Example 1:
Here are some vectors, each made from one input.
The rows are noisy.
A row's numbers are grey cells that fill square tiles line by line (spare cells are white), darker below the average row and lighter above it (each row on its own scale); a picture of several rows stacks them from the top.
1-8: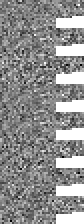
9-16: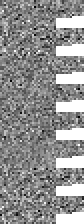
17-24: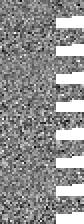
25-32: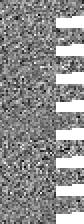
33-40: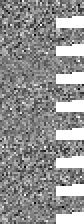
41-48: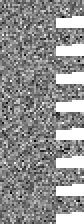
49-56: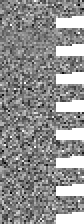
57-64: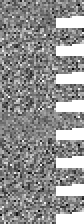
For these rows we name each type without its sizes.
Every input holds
four true/false values.
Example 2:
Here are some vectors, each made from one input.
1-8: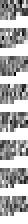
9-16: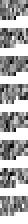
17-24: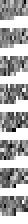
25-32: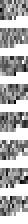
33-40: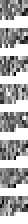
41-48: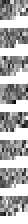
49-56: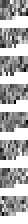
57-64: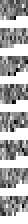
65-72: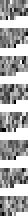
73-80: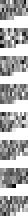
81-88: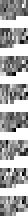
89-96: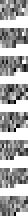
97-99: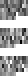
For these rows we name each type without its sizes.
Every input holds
a point on each of two lines.
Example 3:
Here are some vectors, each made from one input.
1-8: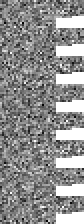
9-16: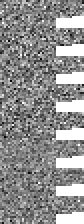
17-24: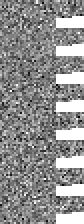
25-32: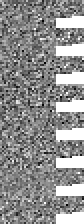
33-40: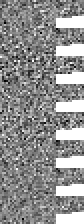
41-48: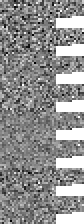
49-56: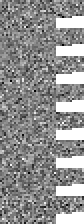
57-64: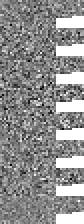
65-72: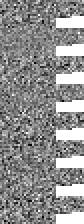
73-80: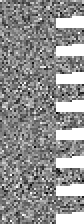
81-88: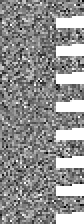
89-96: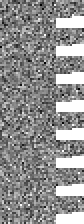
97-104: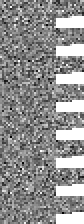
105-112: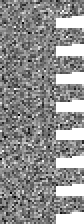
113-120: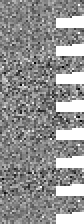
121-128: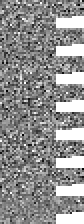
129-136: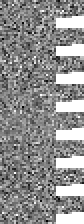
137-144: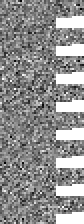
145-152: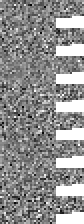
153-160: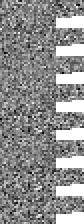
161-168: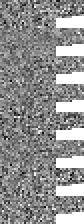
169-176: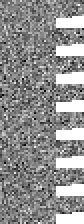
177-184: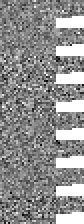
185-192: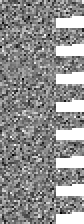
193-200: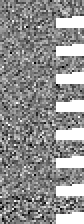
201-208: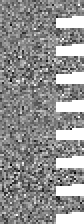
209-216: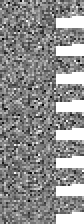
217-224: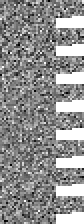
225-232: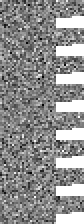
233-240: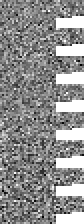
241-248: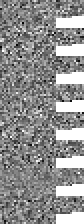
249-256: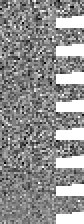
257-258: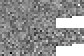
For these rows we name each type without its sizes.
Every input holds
four true/false values.
